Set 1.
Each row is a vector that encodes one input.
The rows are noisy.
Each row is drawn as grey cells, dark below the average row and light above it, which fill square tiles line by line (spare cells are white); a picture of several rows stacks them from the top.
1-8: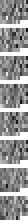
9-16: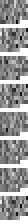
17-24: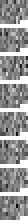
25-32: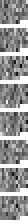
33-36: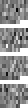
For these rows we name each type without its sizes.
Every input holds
a point on each of two lines and a true/false value.
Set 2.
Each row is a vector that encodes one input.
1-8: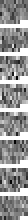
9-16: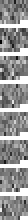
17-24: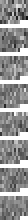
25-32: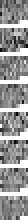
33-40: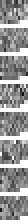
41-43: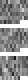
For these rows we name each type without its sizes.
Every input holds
a point on each of two lines and a true/false value.
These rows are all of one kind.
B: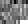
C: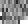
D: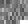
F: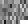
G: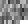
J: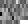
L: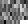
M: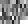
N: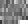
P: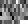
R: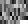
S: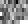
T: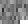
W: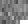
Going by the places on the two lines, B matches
D, L, P and W.
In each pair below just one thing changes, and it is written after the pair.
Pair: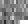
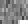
the true/false value
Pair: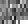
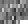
the place on one of the two lines
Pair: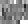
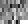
the place on one of the two lines
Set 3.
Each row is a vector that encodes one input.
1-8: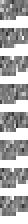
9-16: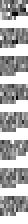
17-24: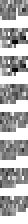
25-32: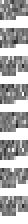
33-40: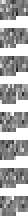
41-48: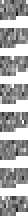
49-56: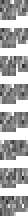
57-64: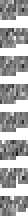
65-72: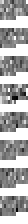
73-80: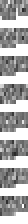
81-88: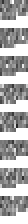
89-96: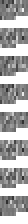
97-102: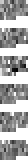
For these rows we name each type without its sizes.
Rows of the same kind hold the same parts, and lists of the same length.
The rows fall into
3 kinds.
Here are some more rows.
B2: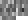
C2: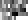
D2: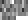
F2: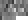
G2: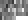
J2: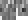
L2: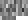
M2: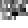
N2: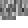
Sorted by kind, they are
B2, D2, J2, L2, N2
C2, M2
F2, G2

